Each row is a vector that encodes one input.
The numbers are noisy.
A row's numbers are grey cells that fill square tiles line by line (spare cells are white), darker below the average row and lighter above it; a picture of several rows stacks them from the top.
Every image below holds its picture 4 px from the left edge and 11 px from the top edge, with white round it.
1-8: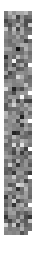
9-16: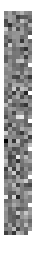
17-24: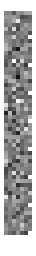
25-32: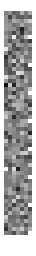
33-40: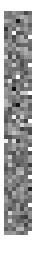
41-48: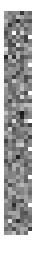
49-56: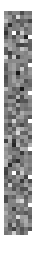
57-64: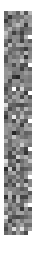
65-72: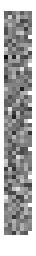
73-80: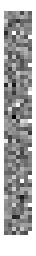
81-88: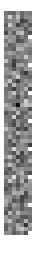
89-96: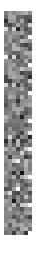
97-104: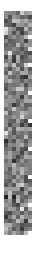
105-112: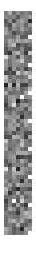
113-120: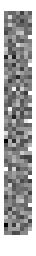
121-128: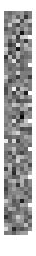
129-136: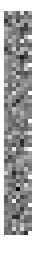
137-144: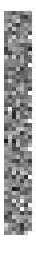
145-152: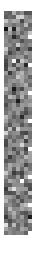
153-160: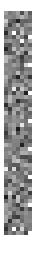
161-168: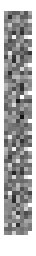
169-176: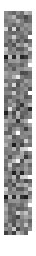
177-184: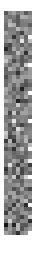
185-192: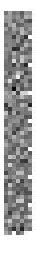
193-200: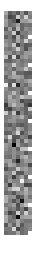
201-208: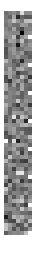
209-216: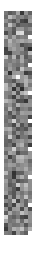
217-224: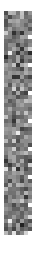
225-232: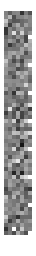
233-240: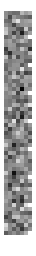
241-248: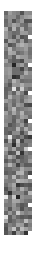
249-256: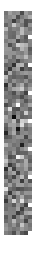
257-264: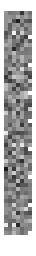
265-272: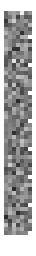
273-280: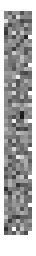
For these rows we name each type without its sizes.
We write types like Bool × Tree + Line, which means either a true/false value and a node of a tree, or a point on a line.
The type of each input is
Circle × (Circle + Line).
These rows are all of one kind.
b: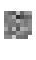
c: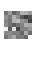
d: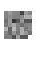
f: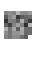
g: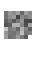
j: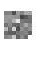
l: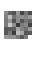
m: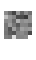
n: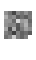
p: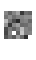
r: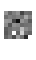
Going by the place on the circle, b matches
j and n.
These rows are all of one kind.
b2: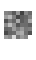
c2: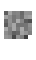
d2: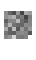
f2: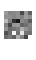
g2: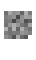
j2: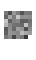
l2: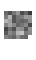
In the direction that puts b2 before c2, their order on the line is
l2, b2, f2, g2, d2, c2, j2.
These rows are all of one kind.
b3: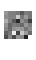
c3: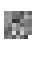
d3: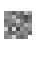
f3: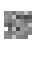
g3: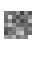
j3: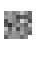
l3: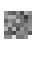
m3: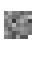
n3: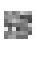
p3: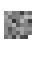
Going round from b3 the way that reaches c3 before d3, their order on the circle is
b3, c3, p3, m3, j3, n3, f3, d3, l3, g3.
